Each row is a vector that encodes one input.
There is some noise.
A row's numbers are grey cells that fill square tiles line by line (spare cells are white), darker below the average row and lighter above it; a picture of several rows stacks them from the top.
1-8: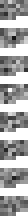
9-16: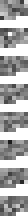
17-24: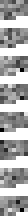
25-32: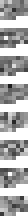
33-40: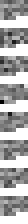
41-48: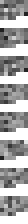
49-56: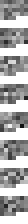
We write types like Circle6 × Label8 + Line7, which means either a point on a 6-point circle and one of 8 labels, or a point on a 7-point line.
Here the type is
Line7 × (Tree8 + Unit).
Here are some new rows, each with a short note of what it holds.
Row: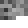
a point on a 7-point line
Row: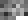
a point on a 7-point line
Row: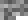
a point on a 7-point line
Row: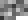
a point on a 7-point line and a node of an 8-node tree
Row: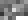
a point on a 7-point line and a node of an 8-node tree
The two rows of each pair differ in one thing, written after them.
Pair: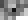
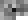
the place on the 7-point line
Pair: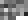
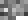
the node of the tree
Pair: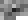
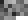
the place on the 7-point line
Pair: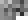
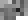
the place on the 7-point line
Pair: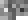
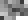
the node of the tree
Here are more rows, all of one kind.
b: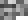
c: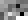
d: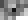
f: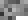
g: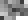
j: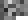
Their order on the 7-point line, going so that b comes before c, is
b, j, f, c, g, d.
